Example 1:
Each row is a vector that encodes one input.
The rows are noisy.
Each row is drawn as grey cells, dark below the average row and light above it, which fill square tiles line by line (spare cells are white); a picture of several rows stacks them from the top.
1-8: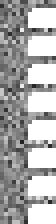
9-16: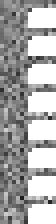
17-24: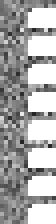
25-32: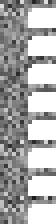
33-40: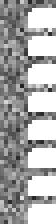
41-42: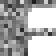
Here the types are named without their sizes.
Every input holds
a point on a line.
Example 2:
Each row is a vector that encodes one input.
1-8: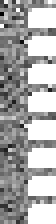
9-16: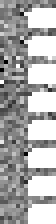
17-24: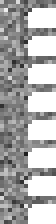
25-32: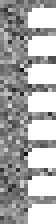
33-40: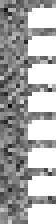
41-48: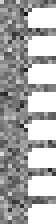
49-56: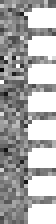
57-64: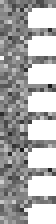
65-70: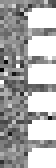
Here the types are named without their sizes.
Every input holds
either a fixed value, or a node of a tree.
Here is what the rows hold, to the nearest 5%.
About 5% of them hold a fixed value. The rest hold a node of a tree.
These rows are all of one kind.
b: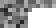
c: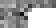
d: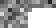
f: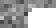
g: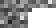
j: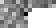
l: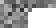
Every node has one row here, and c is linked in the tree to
d.
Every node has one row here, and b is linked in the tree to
f and g.
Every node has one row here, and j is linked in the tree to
f and l.
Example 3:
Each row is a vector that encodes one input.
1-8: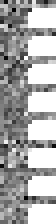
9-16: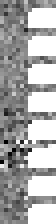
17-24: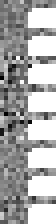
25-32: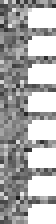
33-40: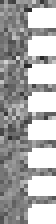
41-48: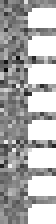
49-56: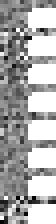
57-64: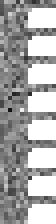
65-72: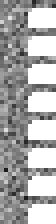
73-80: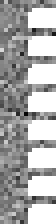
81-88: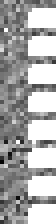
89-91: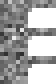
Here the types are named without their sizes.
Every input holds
a label.
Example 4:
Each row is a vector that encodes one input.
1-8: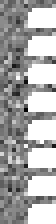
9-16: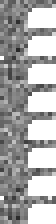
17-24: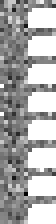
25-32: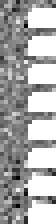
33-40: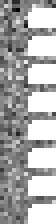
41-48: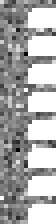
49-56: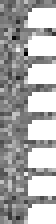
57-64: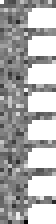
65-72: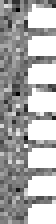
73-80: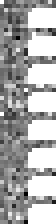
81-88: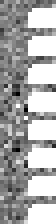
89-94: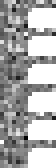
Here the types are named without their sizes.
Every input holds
a point on a line.
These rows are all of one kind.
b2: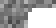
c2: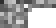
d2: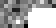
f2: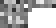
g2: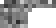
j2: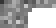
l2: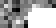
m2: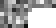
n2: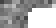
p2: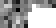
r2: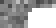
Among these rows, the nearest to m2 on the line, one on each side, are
d2 and f2.
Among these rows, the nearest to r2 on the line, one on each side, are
b2 and n2.
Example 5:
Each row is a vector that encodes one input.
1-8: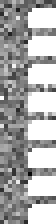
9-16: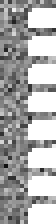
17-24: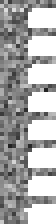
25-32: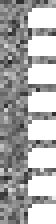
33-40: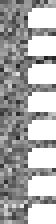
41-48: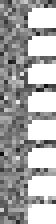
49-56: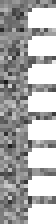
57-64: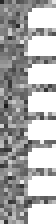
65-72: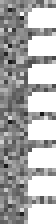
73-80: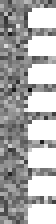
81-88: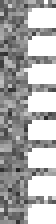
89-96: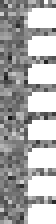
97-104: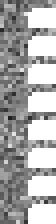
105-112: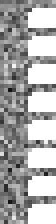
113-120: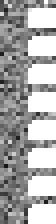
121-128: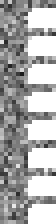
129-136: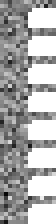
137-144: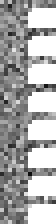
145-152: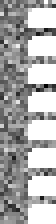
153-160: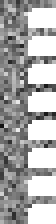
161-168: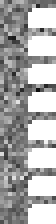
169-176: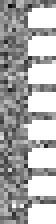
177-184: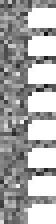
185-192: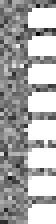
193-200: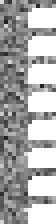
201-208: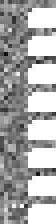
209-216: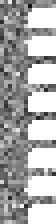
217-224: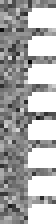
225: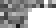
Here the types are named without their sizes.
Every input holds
a node of a tree.
